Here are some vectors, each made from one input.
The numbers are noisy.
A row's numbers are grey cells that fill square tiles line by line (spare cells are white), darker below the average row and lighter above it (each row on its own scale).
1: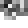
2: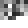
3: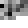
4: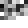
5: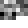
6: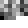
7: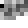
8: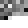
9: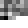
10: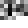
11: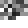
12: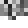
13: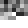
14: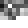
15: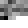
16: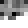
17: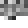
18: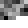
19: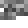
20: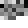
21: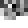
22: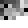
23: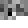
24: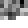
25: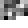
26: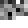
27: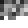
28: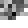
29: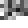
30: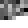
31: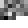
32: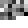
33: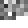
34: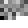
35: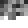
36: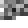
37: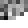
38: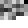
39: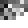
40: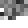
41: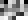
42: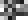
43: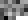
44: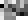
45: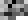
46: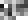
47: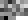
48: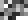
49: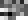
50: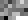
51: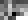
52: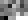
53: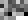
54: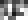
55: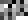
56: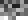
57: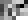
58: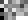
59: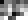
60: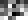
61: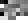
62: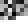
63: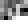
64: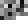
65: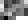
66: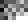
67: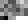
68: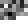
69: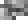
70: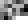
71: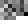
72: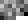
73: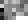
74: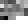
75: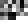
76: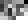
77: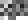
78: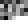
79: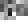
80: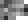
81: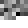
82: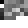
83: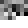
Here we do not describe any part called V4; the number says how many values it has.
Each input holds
three true/false values, together with either a point on a 5-point line, or a value of V4.
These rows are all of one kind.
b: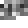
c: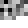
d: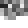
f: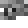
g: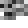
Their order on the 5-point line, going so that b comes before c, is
g, f, d, b, c.
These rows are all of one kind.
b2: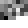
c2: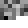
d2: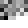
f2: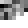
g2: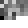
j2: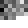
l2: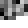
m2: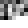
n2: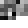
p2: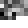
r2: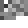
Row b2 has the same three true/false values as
c2, l2, n2 and p2.
